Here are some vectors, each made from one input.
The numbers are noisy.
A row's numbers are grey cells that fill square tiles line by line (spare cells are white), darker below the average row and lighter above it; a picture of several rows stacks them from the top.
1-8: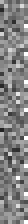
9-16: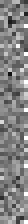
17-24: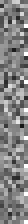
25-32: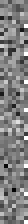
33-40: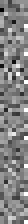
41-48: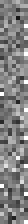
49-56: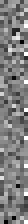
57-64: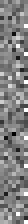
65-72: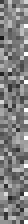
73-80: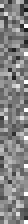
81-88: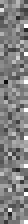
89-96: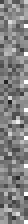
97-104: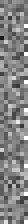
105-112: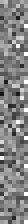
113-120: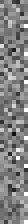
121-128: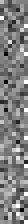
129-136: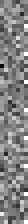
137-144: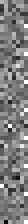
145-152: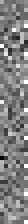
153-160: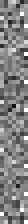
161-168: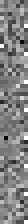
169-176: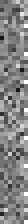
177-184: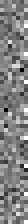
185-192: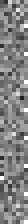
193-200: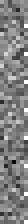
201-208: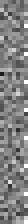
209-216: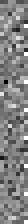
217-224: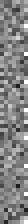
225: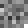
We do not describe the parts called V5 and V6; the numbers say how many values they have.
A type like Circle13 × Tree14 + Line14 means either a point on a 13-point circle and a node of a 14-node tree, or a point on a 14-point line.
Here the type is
(Bool × Circle9 + V6) × (Line4 + V5).
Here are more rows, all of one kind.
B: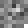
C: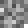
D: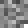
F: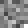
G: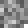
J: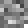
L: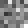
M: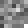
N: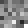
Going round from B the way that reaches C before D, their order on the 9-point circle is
B, M, G, J, L, C, D, F, N.
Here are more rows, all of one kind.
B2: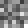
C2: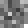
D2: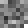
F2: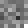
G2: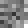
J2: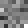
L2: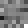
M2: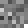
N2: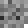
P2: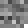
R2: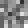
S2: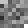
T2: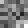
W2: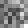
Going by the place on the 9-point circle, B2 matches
C2, D2, L2 and S2.
